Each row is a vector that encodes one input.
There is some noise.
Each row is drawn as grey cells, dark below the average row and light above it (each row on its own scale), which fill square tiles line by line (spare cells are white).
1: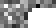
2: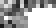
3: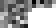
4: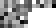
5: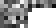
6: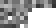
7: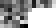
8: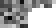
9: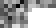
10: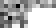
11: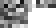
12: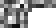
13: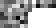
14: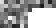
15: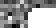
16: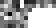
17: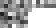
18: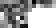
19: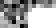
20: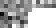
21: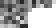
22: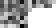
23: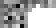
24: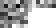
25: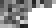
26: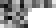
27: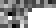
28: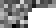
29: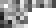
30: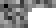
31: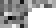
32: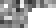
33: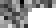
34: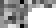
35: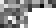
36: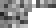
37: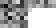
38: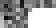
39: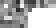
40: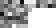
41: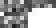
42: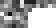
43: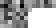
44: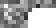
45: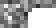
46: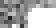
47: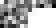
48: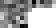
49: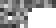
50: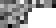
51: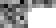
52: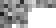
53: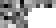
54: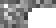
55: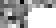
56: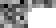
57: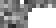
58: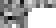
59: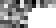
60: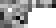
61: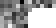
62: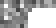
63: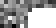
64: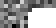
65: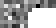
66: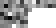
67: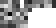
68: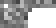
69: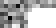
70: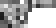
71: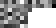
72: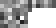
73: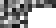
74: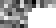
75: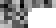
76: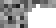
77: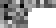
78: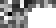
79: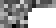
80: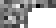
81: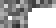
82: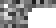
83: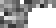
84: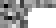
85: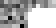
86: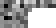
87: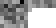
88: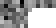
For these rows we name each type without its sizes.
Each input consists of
a point on a line, a node of a tree and a true/false value.
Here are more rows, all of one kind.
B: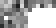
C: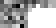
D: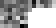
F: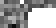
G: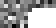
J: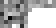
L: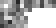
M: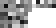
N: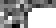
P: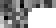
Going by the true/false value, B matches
F, G, L and N.
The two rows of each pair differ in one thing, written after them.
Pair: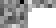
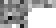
the node of the tree
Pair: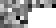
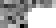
the true/false value
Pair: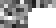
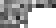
the node of the tree
